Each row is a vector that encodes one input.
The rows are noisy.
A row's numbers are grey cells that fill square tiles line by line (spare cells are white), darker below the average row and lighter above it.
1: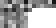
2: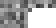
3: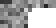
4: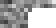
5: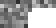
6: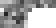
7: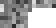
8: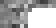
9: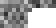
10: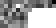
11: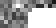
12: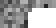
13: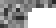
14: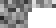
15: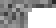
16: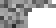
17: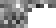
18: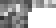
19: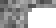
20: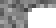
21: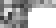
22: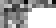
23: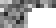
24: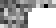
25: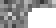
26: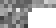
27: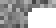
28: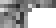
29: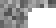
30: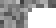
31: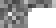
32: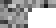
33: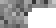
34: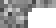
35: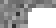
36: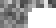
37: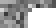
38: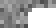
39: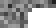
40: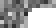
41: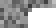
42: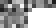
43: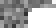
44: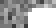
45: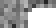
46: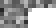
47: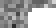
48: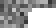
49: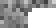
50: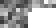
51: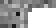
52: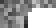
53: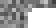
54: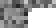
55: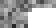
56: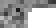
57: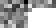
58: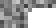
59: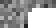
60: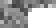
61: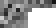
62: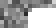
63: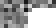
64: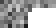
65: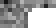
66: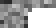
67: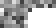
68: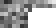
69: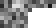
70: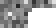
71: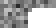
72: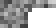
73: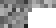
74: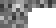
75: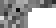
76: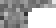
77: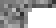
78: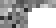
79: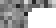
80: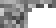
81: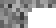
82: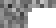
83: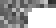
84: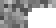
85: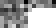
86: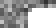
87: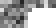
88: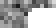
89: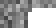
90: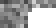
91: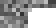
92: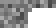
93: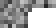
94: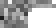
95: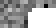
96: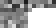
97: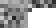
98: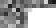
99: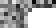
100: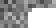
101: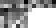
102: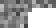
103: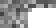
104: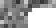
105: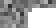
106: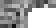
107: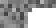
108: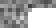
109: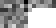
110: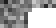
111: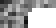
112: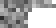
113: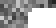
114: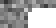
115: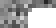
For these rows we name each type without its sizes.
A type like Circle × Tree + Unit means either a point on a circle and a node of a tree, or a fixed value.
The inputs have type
List(Circle) + Tree.
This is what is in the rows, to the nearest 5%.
About 35% of them hold a node of a tree. The rest are lists of points on a circle.
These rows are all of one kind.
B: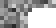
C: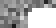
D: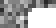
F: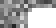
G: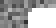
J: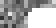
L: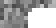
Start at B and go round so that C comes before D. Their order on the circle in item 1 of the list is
B, C, F, G, D, L, J.
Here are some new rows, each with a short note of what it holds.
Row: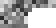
a list of two items
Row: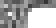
a list of two items
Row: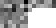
the empty list
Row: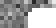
a list of two items
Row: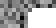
a node of a tree
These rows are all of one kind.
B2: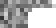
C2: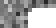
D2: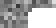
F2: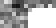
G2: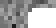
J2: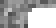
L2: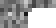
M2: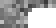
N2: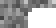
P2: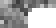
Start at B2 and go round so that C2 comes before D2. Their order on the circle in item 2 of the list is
B2, J2, M2, P2, F2, C2, L2, D2, G2, N2.
